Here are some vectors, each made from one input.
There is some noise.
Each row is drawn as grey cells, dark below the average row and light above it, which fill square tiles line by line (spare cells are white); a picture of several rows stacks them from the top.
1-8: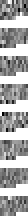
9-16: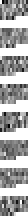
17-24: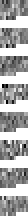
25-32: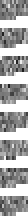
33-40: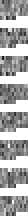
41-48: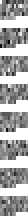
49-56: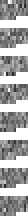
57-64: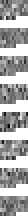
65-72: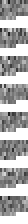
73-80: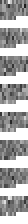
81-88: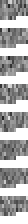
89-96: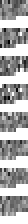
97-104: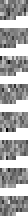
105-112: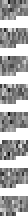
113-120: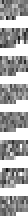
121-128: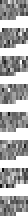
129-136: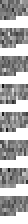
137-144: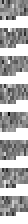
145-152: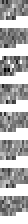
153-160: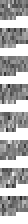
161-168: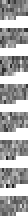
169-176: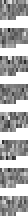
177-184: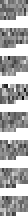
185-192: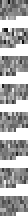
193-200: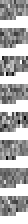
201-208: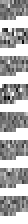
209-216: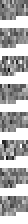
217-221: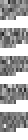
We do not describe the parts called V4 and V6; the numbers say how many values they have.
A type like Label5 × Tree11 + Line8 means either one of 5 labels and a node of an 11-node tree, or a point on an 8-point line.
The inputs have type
Label5 × (Label5 + (Line10 + V4) × V6).
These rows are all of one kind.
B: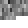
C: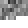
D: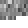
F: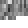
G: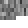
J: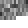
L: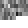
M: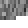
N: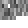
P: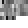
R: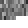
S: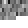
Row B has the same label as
C and S.
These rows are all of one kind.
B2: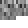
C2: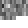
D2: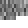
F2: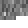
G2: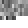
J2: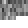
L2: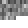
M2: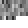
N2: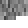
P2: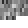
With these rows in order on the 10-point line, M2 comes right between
L2 and P2.
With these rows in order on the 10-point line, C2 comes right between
B2 and D2.
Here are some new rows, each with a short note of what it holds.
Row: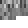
one of 5 labels, a value of V4 and a value of V6
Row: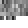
one of 5 labels, a point on a 10-point line and a value of V6
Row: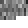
one of 5 labels, a value of V4 and a value of V6
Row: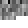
one of 5 labels, a value of V4 and a value of V6
